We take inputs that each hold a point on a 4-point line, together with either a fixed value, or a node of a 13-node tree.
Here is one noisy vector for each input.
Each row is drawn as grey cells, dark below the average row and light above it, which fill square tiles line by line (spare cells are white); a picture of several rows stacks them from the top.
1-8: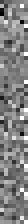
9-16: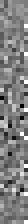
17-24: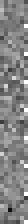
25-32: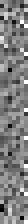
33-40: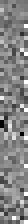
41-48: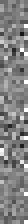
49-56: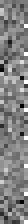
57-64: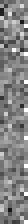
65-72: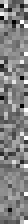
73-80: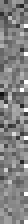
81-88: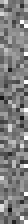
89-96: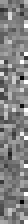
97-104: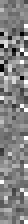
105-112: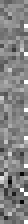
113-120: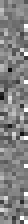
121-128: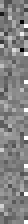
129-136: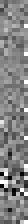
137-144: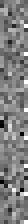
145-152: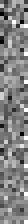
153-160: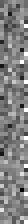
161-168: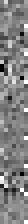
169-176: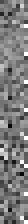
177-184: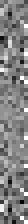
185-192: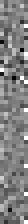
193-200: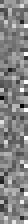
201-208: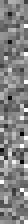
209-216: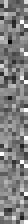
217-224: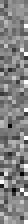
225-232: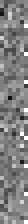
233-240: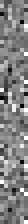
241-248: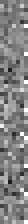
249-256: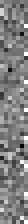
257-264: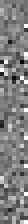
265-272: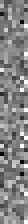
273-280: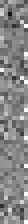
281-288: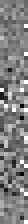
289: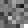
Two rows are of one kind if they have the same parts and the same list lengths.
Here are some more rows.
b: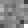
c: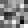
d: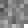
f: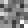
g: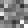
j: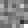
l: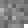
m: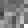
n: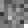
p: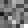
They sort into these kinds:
b, c, d, f, g, j, l, m
n, p

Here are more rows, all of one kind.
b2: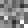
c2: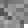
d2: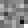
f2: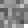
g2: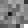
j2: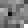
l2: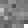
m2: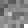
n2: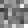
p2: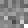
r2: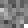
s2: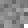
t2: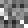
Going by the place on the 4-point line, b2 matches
c2, m2, p2 and s2.
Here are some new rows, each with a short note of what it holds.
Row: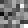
a point on a 4-point line and a node of a 13-node tree
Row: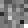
a point on a 4-point line
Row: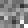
a point on a 4-point line and a node of a 13-node tree
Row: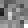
a point on a 4-point line
